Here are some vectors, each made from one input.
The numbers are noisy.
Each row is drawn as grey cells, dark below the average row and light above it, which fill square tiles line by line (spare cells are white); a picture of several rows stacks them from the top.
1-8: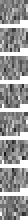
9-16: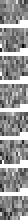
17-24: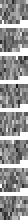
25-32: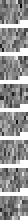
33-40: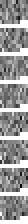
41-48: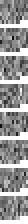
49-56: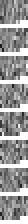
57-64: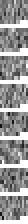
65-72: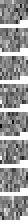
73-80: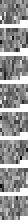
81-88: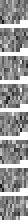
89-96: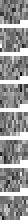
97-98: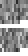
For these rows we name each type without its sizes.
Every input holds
a label, together with either a label, or three true/false values.
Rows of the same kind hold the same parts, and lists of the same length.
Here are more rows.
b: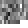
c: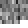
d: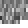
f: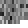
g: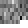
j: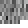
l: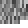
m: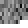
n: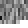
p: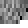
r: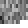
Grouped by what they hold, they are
b, f, j, l
c, d, g, m, n, p, r

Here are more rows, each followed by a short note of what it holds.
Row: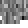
two labels
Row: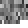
two labels
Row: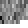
a label and three true/false values
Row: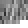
a label and three true/false values
